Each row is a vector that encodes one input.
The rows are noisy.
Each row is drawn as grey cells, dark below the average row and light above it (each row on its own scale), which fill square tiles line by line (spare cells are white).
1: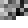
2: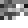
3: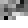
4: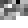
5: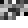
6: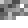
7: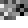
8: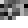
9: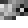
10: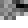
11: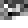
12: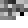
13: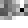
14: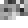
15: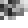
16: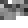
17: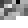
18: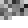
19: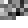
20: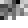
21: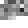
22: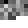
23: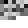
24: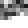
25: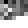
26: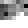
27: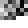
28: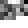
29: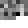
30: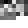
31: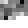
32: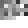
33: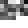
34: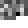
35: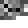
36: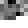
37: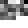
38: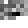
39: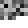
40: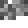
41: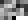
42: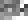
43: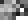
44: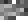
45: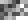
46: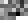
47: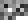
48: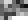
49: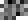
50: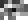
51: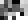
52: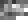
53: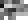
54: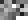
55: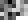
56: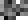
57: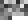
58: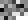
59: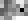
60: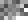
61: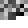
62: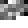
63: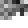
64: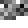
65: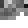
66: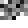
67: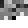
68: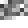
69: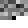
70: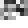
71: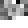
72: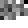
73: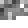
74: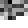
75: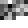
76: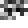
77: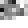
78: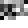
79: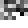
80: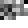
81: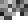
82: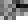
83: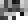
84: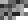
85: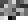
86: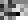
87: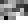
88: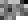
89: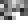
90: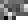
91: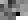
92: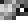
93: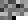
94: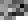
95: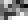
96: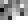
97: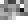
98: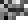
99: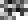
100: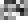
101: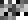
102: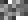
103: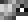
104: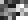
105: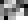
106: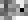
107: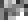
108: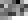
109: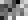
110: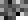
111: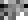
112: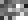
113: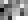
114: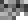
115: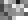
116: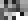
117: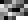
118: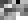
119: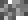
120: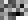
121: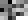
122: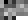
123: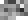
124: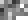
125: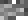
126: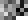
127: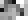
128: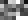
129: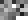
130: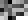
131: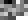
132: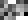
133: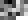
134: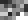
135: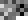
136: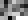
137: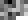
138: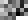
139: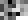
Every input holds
two labels (each one of 11).
